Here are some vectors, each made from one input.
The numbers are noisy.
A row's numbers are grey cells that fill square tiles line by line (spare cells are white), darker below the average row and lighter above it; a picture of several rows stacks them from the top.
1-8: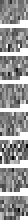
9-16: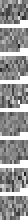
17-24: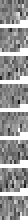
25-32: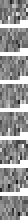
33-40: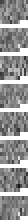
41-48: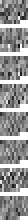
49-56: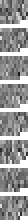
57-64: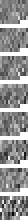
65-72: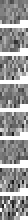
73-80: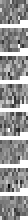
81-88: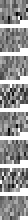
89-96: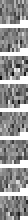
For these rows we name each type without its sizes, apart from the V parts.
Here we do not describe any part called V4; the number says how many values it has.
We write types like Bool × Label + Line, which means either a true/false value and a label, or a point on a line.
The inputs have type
List(Bool × V4).
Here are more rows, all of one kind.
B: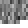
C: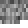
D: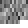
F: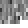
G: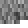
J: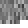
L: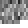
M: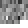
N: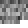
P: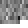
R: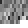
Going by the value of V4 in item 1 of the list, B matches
D, G and L.
